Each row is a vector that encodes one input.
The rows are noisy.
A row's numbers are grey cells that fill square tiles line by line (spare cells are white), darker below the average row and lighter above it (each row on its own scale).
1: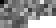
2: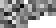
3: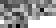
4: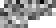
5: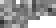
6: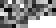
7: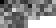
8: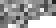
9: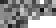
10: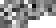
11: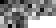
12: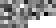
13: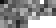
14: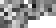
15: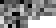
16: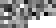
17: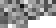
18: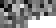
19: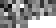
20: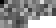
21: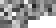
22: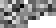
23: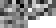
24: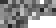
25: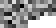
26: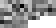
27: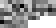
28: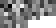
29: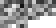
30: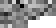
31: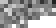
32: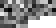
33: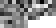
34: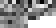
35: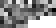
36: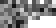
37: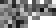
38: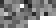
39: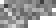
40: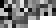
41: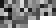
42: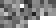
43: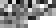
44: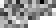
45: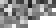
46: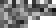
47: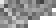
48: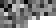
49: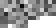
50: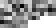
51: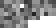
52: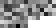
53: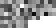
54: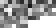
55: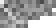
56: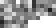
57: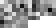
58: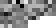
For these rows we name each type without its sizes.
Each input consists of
a point on each of two lines.
